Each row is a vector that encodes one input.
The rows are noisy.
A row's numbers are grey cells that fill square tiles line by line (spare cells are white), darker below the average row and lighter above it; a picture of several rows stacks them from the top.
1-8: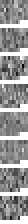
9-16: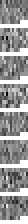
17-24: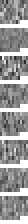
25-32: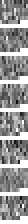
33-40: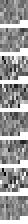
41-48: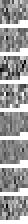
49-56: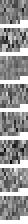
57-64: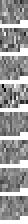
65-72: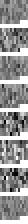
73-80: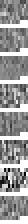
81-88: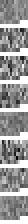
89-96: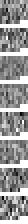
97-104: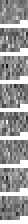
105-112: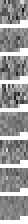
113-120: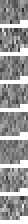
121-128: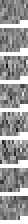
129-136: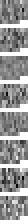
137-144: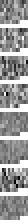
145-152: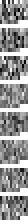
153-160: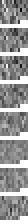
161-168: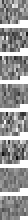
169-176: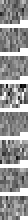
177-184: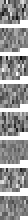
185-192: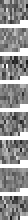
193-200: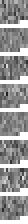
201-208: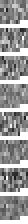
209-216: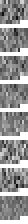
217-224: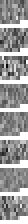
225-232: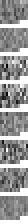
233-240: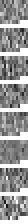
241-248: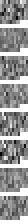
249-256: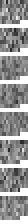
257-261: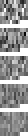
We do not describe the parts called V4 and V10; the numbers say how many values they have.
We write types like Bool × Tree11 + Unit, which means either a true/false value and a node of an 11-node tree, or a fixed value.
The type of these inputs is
Line7 + (Line8 + V10) × Line9 × V4.
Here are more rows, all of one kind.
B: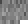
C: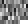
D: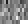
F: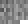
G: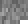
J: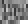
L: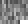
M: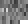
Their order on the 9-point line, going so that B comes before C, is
B, F, J, L, D, M, G, C.
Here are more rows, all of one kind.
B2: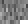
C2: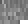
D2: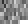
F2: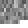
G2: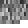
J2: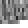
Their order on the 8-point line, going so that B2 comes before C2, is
B2, G2, J2, D2, C2, F2.
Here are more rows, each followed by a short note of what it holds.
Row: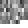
a point on a 7-point line
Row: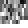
a point on a 9-point line, a value of V4 and a value of V10
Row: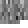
a point on a 9-point line, a value of V4 and a value of V10
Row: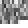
a point on a 9-point line, a value of V4 and a value of V10
